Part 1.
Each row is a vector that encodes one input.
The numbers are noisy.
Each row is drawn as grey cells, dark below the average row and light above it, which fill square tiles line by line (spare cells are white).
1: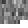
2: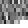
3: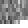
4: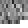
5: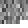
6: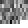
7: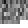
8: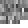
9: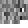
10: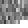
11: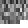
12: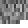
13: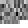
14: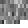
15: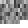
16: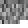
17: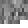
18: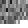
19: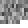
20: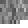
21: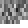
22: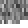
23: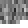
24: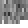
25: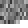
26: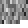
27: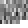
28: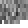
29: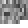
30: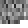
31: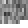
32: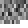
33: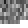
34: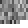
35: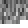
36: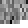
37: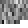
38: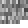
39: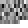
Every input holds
a point on an 8-point line.
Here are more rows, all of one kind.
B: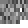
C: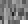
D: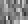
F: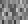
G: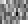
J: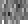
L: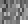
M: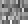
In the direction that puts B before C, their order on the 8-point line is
B, L, C, F, D, G, J, M.
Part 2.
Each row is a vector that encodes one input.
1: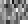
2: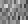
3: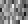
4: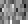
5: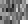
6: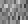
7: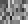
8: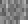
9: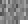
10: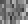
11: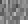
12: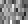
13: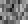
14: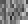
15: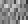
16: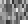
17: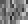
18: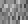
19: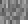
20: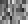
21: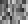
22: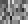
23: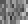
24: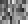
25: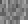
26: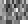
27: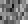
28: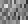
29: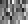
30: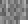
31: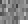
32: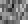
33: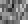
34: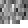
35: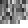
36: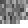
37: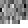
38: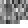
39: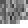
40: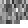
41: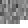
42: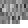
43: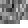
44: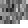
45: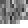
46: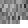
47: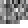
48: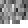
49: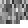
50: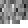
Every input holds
a node of a 7-node tree.
